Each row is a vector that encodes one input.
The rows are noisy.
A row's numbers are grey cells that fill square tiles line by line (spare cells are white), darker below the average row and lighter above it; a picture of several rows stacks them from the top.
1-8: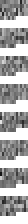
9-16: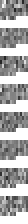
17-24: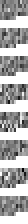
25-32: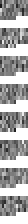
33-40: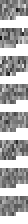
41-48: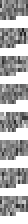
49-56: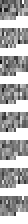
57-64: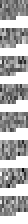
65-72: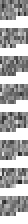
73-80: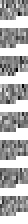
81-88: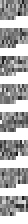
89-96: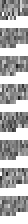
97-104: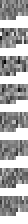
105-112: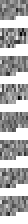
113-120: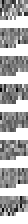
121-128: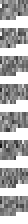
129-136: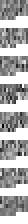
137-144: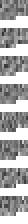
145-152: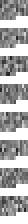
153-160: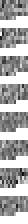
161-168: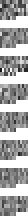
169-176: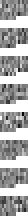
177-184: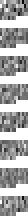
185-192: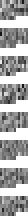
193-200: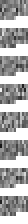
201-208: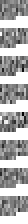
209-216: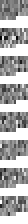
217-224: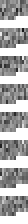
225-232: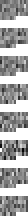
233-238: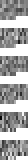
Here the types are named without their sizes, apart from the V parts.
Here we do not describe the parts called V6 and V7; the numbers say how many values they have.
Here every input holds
either a point on each of three lines, or a value of V6 and a value of V7.
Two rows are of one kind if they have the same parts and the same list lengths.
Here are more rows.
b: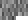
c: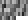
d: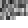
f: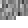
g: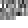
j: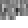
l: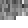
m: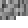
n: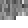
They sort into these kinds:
b, j, l, n
c, d, f, g, m

